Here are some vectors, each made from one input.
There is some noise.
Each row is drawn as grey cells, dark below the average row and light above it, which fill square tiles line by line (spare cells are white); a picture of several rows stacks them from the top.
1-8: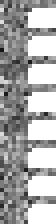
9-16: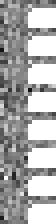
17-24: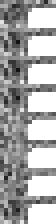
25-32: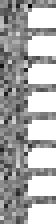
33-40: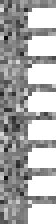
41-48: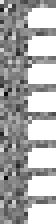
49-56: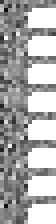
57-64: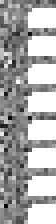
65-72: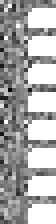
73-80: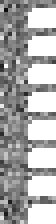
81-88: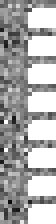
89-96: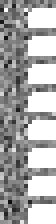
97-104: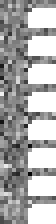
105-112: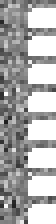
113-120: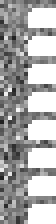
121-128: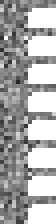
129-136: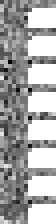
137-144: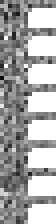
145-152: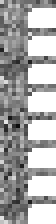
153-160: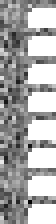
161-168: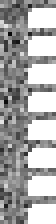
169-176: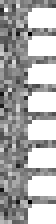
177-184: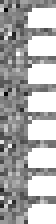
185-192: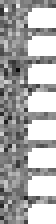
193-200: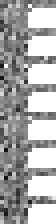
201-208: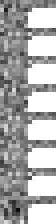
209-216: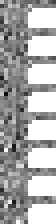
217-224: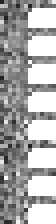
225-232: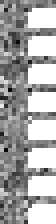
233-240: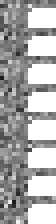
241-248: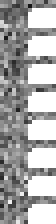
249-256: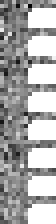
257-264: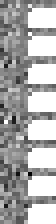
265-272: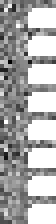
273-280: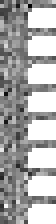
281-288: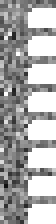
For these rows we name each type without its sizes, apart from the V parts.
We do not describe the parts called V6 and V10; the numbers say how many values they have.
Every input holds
a true/false value, together with either a value of V6 and a value of V10, or a list of points on a line.
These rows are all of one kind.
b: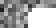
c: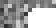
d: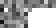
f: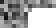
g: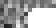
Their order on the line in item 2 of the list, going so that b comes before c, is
g, b, c, f, d.
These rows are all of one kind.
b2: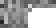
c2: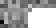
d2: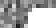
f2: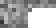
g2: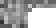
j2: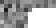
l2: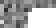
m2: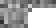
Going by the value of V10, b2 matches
f2 and g2.
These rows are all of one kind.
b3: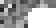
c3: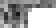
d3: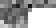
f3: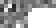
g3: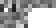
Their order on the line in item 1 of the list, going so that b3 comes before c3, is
b3, d3, f3, g3, c3.
